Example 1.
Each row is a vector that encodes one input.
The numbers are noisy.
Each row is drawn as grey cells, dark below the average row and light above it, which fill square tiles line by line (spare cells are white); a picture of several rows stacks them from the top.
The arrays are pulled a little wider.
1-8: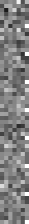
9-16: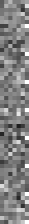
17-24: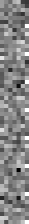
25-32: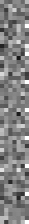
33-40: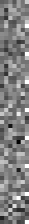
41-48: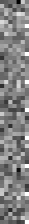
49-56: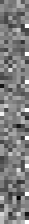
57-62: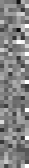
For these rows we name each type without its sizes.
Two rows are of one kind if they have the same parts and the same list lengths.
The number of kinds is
2.
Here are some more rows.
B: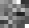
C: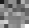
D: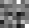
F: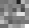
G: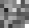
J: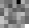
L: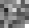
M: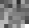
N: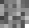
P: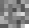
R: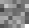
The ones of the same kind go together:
B, D, G, L, N
C, F, J, M, P, R

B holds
a node of a tree.
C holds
a point on a line.
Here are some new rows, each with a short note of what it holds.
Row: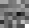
a node of a tree
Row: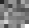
a point on a line
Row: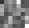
a node of a tree
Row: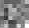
a node of a tree
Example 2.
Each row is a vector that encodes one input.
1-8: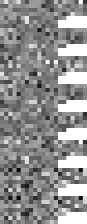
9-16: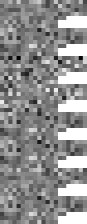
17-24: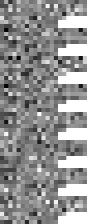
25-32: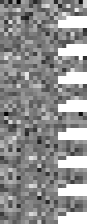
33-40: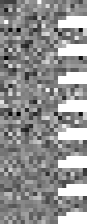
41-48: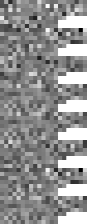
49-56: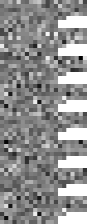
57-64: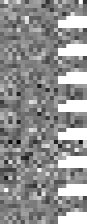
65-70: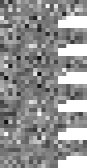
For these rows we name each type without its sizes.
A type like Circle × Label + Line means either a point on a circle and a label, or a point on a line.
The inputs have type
Bool × Line.
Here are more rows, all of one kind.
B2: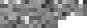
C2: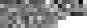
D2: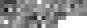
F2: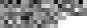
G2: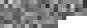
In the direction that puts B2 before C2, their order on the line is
B2, D2, G2, C2, F2.
